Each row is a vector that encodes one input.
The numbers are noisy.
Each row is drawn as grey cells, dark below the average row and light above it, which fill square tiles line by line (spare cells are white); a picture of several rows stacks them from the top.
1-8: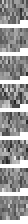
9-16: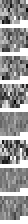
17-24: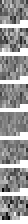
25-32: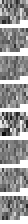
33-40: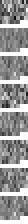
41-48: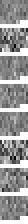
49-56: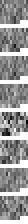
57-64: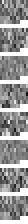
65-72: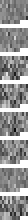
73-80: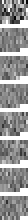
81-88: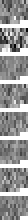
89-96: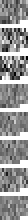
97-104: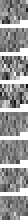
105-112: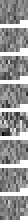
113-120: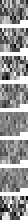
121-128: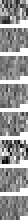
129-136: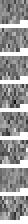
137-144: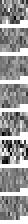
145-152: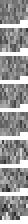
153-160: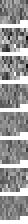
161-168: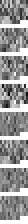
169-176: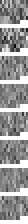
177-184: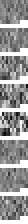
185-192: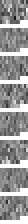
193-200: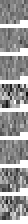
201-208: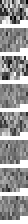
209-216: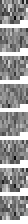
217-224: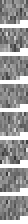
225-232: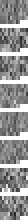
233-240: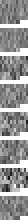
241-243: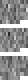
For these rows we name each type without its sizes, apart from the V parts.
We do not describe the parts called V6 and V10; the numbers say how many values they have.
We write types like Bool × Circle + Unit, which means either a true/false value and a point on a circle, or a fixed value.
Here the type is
Bool × Label × V6 + Line × V10.
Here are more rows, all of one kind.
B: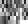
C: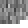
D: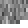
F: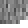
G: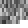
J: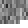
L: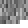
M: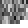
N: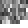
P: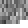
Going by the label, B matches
G, L, N and P.
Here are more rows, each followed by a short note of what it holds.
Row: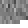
a point on a line and a value of V10
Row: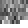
a label, a true/false value and a value of V6
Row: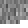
a label, a true/false value and a value of V6
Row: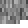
a point on a line and a value of V10
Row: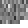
a label, a true/false value and a value of V6
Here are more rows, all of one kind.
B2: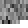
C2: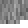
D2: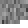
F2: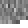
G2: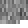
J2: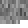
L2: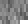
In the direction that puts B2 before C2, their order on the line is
B2, G2, L2, J2, C2, D2, F2.
